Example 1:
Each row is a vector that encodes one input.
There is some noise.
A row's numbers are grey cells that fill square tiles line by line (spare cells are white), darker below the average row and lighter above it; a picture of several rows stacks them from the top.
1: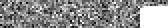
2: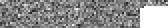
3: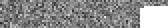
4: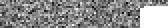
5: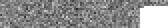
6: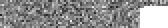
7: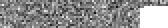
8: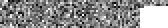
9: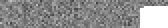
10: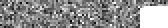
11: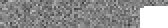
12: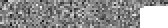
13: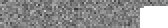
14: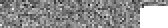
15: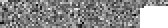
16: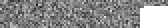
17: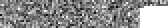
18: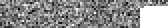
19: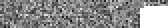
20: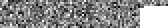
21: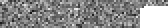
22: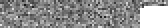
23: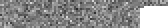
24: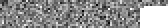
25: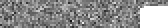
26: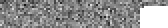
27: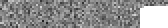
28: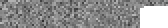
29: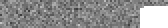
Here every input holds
a point on a 5-point line.
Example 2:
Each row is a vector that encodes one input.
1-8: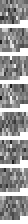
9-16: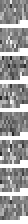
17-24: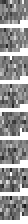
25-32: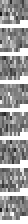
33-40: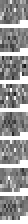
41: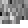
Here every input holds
a point on a 7-point line.
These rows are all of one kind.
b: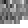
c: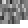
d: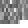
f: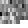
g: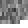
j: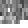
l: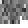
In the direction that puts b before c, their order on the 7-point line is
f, j, d, b, g, c, l.
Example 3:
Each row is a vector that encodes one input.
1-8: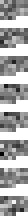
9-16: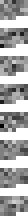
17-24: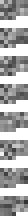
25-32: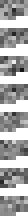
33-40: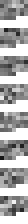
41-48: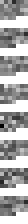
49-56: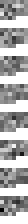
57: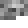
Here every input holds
four true/false values.
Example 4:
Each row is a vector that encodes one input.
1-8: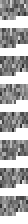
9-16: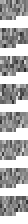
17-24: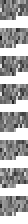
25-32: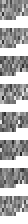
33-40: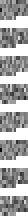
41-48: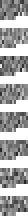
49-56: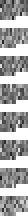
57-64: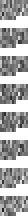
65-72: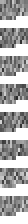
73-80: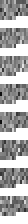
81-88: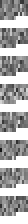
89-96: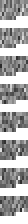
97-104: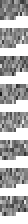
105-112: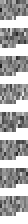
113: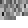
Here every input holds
a point on an 11-point line.
